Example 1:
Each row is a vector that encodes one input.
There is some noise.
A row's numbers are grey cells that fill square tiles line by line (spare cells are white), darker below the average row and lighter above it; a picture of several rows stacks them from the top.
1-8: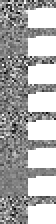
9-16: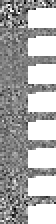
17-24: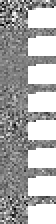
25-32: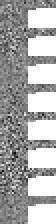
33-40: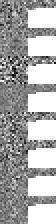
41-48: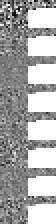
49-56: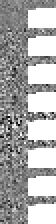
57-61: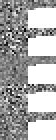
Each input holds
either a point on a 6-point line, or a point on an 8-point line.
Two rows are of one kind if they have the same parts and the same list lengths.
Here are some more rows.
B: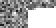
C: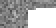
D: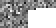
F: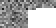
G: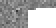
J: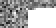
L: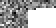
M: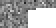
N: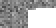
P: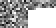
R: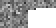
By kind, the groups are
B, D, L, N, R
C, F, G, J, M, P

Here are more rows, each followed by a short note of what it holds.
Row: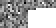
a point on a 6-point line
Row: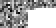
a point on a 6-point line
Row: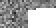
a point on an 8-point line
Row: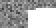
a point on a 6-point line
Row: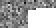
a point on a 6-point line
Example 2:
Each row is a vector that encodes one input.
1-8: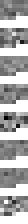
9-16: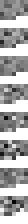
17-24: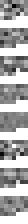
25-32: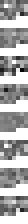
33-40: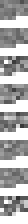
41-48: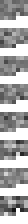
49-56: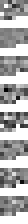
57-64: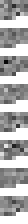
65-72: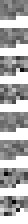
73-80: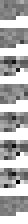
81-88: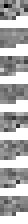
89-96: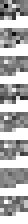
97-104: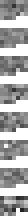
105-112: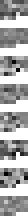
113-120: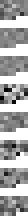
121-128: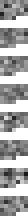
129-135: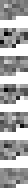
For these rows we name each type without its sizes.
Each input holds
a list of points on a circle.
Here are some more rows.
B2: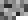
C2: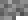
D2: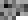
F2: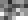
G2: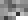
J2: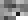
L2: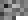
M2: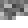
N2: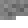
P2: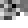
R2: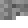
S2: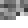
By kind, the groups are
B2, C2, D2, G2, J2, N2, R2
F2
L2, M2, P2, S2

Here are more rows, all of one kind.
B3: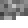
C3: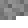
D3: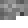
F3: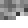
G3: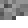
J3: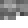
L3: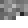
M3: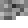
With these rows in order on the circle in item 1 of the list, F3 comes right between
D3 and J3.
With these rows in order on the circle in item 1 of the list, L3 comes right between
C3 and G3.
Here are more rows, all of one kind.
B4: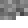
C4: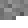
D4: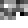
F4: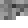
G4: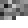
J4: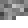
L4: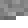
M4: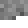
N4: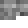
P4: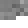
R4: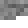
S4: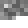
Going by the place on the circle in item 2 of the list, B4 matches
C4, F4, R4 and S4.
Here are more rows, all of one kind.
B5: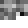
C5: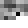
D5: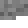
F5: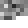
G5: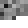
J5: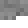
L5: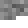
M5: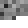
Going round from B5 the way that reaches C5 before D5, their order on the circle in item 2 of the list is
B5, M5, G5, C5, J5, D5, F5, L5.
